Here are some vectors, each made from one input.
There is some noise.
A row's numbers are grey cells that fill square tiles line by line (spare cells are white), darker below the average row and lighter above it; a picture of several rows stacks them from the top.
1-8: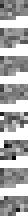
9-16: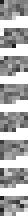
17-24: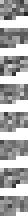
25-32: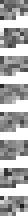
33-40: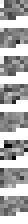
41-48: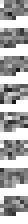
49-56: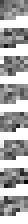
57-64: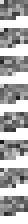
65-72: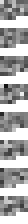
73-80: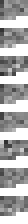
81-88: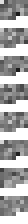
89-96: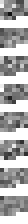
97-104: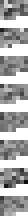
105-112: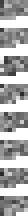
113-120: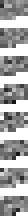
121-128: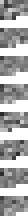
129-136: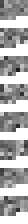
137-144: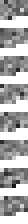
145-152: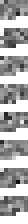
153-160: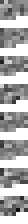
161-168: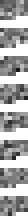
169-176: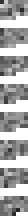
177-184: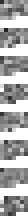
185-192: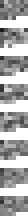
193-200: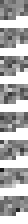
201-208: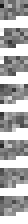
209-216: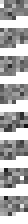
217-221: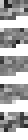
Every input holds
a node of a 9-node tree and a true/false value.
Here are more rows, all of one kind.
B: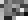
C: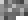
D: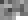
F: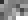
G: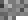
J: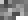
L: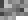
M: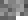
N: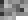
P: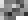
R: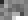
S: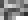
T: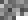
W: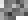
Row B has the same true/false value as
C, J, P and W.
